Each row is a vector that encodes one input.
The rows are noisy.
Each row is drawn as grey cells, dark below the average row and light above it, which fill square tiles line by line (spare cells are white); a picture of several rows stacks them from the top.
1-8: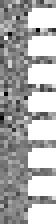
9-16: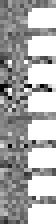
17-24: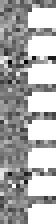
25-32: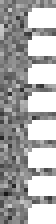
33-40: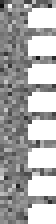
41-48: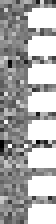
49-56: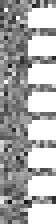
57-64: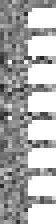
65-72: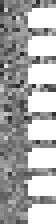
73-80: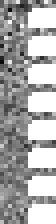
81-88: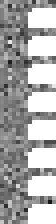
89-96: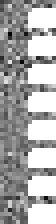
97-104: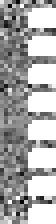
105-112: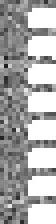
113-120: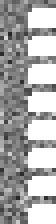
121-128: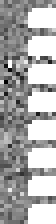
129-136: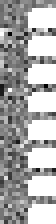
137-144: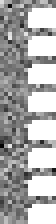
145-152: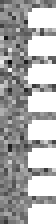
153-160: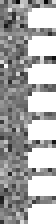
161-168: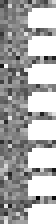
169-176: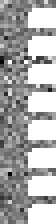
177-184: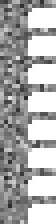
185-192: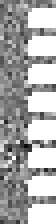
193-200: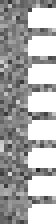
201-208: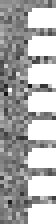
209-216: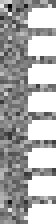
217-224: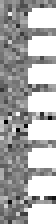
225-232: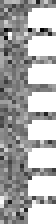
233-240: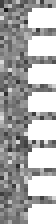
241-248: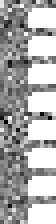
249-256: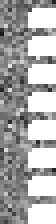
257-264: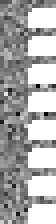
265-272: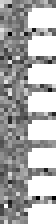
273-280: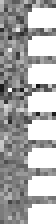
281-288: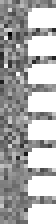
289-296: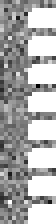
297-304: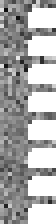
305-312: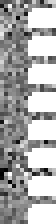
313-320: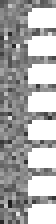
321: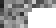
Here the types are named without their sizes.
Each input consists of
a label, together with either a label, or a node of a tree.
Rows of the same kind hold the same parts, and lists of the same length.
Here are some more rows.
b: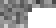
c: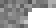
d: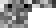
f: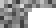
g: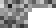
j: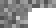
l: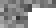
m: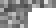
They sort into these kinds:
b, c, d, f, j, l, m
g

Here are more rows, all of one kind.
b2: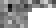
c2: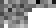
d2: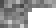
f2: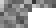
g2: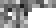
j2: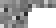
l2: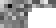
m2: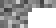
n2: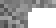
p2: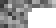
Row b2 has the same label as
d2, m2, n2 and p2.
